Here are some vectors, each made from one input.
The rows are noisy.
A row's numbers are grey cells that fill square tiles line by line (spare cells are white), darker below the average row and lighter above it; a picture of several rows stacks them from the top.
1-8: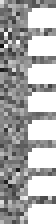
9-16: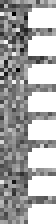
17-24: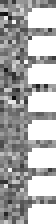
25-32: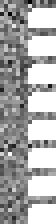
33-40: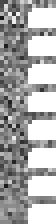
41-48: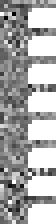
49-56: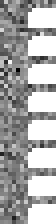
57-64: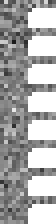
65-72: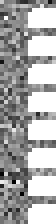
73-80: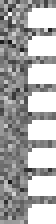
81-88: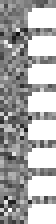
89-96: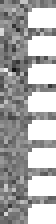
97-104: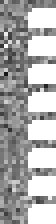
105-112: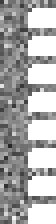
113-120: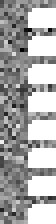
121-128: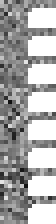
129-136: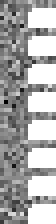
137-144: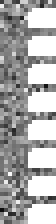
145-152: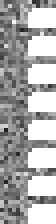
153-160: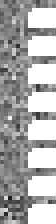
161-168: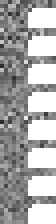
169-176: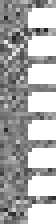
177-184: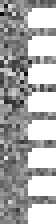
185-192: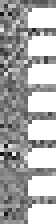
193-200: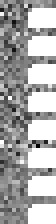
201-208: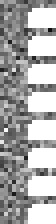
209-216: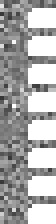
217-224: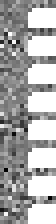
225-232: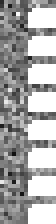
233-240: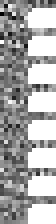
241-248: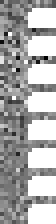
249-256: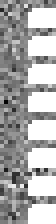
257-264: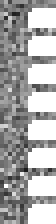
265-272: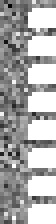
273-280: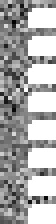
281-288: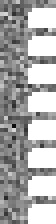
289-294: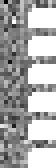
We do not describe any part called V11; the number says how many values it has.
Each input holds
either one of 9 labels and four true/false values, or a value of V11.
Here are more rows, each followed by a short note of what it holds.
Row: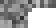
one of 9 labels and four true/false values
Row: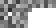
a value of V11
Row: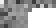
a value of V11
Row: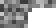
a value of V11
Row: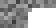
a value of V11
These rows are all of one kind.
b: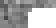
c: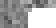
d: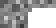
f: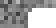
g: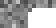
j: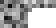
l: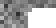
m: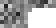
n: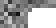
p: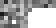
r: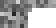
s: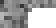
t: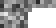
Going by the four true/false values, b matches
l, m and r.
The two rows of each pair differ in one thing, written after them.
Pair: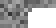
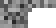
one of the four true/false values
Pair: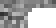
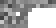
one of the four true/false values
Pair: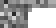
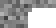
one of the four true/false values
